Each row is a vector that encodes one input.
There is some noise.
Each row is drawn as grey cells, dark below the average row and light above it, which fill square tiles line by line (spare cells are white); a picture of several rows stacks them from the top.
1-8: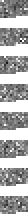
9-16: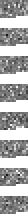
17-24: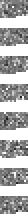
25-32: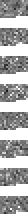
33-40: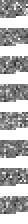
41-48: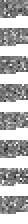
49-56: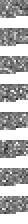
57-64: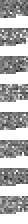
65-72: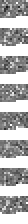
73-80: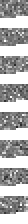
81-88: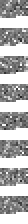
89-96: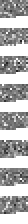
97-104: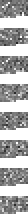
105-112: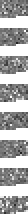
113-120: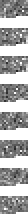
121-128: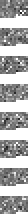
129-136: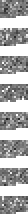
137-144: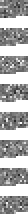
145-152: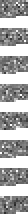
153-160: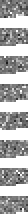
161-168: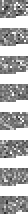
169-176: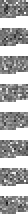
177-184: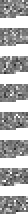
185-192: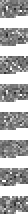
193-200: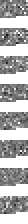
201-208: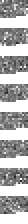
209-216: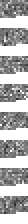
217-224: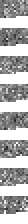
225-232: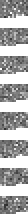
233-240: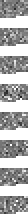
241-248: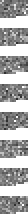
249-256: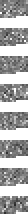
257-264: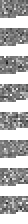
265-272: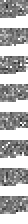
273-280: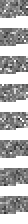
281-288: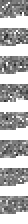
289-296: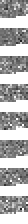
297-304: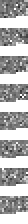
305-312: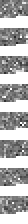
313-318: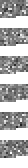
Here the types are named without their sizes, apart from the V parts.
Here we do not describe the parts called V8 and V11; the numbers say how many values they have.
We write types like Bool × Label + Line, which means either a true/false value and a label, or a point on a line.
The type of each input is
Circle × V11 + Label × (Line + V8).
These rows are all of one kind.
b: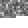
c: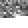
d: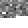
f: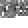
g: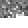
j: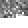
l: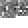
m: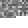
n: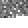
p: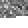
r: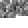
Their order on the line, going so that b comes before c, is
p, j, g, n, r, b, d, f, l, c, m.
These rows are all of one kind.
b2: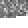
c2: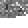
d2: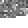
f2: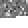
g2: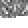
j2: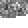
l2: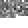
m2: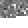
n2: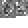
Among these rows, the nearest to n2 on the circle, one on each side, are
f2 and l2.
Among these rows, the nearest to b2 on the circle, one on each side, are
d2 and l2.
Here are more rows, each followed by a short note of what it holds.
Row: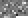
a label and a value of V8
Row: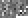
a label and a point on a line
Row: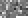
a label and a point on a line
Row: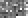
a label and a value of V8
